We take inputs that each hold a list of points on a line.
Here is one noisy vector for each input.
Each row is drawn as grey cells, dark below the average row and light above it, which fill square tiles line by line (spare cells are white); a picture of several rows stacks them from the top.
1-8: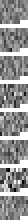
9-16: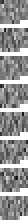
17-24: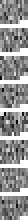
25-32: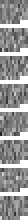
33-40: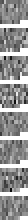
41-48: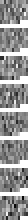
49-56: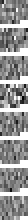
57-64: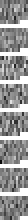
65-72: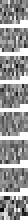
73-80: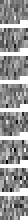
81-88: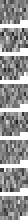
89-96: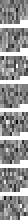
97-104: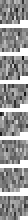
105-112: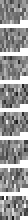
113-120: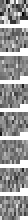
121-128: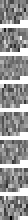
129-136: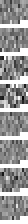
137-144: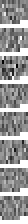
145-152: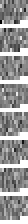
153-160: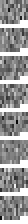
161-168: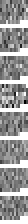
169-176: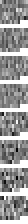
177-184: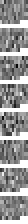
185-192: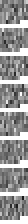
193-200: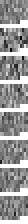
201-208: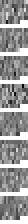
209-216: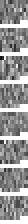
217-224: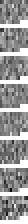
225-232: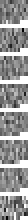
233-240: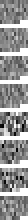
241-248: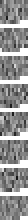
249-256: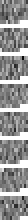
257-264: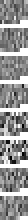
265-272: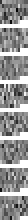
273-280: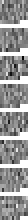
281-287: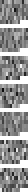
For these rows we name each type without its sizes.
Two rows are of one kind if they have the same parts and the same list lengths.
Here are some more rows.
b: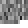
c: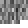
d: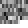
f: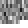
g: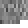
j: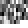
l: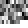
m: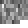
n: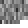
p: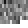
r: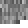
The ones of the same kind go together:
b, d, f
c, g, m, n, p, r
j, l

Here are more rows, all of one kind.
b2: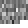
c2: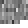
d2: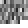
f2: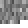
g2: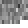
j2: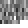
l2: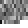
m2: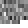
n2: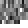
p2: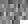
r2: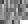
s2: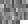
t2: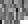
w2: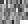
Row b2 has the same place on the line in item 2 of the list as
l2, n2 and t2.
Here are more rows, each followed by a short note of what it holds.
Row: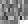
a list of one item
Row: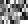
the empty list
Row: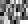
the empty list
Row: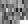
a list of one item
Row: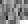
a list of one item
